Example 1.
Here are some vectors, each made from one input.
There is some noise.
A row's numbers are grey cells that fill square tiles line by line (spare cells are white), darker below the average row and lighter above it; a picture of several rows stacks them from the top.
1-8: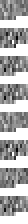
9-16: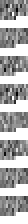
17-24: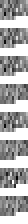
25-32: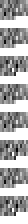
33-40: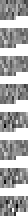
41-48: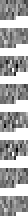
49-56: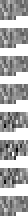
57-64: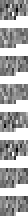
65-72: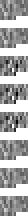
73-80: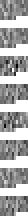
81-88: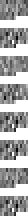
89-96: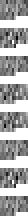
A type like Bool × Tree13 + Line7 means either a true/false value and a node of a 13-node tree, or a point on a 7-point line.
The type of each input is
Line4.
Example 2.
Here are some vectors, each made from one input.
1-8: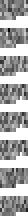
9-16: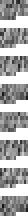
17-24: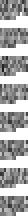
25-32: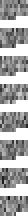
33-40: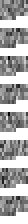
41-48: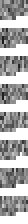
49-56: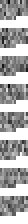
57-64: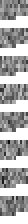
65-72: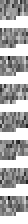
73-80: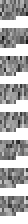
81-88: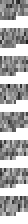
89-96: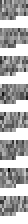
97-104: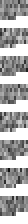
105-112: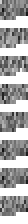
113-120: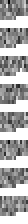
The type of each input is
Circle15.
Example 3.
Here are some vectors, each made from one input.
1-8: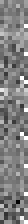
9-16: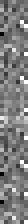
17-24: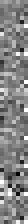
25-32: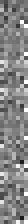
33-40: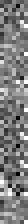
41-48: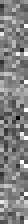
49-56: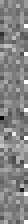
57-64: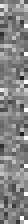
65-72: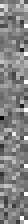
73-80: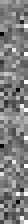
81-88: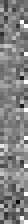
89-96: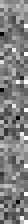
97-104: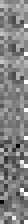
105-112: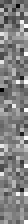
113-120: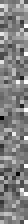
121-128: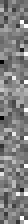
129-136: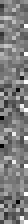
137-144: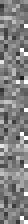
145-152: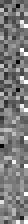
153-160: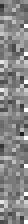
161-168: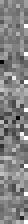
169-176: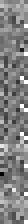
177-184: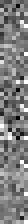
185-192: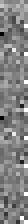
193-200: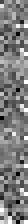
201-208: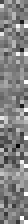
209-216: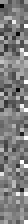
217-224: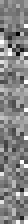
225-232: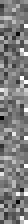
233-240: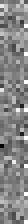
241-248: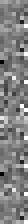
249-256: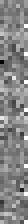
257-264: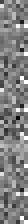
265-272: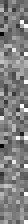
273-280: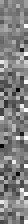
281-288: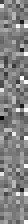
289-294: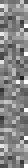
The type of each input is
Tree9 + Unit.
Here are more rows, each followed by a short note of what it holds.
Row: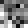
a fixed value
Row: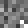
a node of a 9-node tree
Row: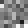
a node of a 9-node tree
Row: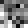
a fixed value
